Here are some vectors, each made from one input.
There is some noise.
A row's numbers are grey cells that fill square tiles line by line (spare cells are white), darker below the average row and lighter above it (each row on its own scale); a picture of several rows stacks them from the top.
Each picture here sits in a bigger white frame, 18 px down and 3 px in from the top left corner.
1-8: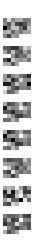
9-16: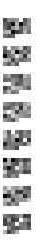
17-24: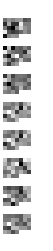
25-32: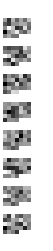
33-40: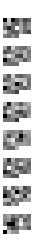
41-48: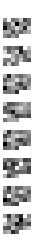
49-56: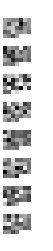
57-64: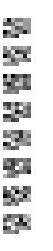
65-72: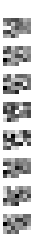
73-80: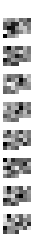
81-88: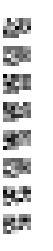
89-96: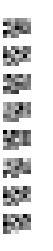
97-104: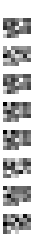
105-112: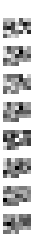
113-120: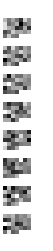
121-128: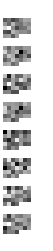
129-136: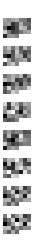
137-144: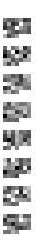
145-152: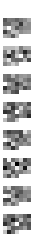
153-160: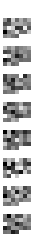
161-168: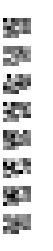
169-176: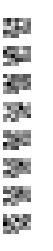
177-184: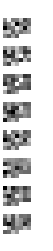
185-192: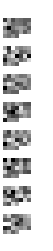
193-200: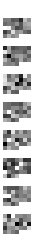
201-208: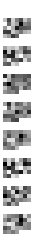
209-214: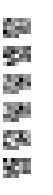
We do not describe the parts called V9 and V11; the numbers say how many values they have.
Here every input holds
one of 4 labels, together with either a true/false value and a value of V11, or a value of V9.
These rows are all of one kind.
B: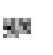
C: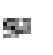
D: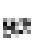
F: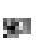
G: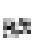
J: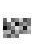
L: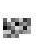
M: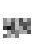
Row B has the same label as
G and M.
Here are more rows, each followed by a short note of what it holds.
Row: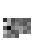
one of 4 labels and a value of V9
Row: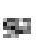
one of 4 labels and a value of V9
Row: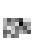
one of 4 labels, a true/false value and a value of V11
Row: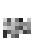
one of 4 labels, a true/false value and a value of V11
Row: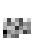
one of 4 labels, a true/false value and a value of V11
